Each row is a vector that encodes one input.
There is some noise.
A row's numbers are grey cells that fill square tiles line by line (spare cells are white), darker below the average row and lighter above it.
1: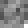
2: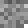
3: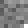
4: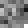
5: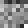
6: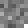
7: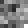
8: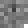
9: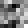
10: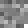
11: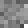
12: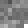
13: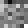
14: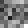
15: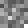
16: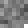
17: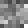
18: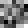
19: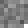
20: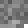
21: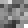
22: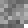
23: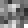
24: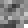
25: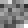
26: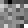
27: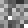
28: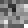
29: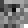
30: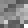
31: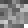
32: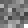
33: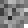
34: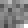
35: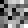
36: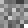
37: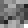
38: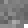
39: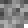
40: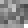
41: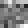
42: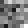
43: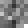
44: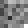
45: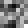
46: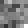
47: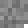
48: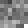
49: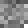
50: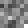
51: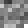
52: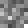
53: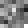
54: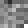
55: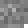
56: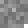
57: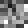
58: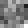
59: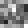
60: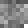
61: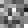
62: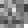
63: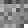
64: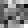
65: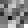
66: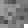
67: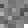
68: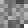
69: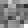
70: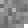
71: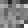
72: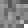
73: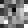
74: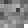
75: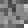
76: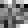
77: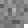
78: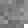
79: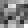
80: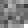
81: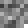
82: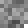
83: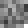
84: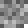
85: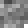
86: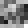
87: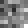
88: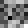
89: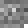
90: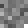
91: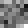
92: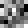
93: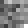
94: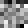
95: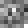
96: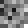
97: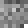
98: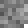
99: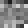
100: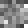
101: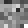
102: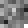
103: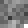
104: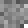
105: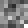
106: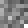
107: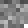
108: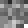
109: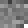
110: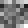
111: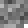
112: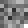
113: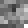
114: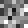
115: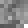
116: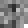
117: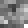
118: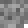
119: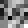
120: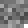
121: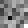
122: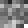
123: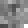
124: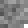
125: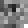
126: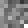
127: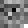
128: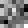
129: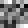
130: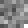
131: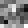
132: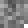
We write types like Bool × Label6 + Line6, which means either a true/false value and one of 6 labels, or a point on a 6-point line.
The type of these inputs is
Bool × Bool × Bool × Tree7 + Tree12 + Unit.
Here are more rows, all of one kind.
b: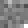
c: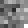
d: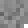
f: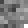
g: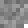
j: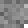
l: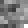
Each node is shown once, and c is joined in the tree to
j and l.
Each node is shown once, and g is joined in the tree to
d.
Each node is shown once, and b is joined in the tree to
f.
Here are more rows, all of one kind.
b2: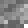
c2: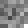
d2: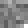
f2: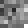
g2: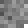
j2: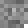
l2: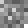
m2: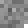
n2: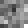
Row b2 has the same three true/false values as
j2 and m2.
